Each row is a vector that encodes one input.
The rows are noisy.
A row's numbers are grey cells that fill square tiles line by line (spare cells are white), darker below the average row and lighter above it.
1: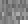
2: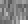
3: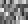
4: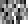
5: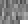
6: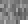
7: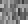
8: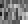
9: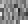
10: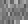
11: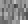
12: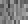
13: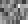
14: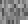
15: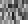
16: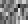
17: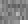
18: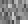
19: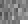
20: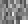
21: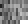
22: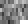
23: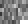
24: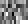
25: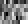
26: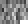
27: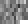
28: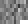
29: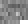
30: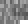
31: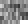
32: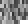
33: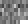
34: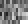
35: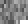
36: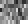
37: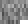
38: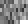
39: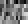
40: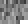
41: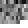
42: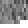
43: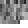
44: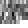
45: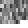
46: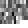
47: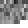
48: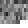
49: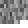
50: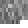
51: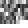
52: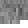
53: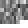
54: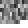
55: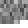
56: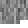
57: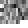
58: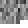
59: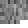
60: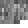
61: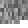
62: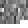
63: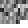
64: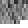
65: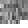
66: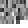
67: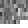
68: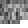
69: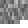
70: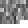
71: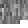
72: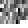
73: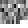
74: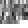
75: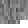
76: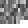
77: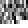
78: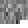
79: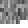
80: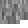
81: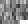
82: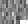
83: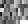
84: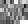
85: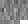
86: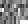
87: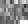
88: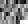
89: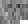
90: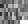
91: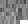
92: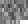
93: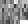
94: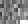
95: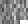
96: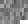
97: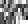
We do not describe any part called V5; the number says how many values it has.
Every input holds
a true/false value, together with either a node of a 7-node tree, or a value of V5.
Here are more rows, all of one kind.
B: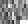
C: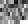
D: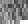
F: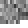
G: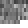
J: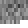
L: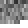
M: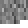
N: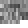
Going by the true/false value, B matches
G and M.
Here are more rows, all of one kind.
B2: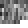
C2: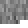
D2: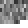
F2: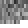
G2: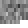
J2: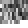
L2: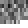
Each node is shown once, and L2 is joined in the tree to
J2.
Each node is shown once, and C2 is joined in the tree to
B2 and D2.
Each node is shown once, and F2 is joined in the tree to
G2.
